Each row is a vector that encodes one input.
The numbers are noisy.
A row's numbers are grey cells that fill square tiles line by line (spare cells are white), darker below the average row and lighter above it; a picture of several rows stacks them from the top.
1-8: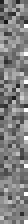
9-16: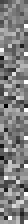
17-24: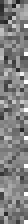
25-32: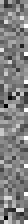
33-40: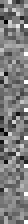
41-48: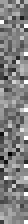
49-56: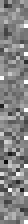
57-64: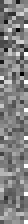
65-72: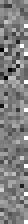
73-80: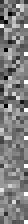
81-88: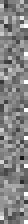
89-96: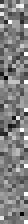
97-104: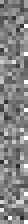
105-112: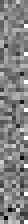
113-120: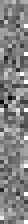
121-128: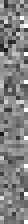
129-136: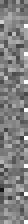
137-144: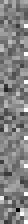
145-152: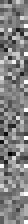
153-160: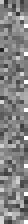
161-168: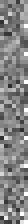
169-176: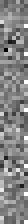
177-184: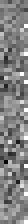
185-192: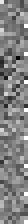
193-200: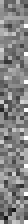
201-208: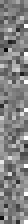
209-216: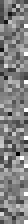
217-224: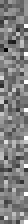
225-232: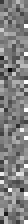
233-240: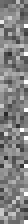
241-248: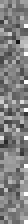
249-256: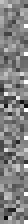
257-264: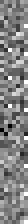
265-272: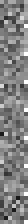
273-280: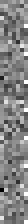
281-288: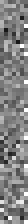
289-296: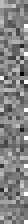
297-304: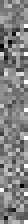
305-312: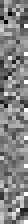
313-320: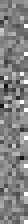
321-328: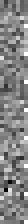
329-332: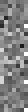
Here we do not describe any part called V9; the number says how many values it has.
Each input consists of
either a point on an 8-point line and a value of V9, or a list of up to three points on an 11-point line.
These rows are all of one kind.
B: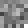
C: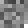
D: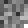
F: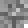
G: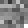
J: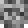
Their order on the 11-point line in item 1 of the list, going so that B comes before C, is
B, F, D, G, C, J.
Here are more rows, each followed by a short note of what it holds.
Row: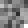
a list of three items
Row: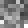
a list of one item
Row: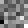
a list of three items
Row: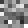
the empty list
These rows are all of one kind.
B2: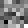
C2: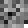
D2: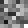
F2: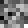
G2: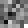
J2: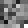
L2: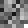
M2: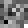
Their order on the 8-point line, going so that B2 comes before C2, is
M2, G2, L2, B2, C2, J2, D2, F2.
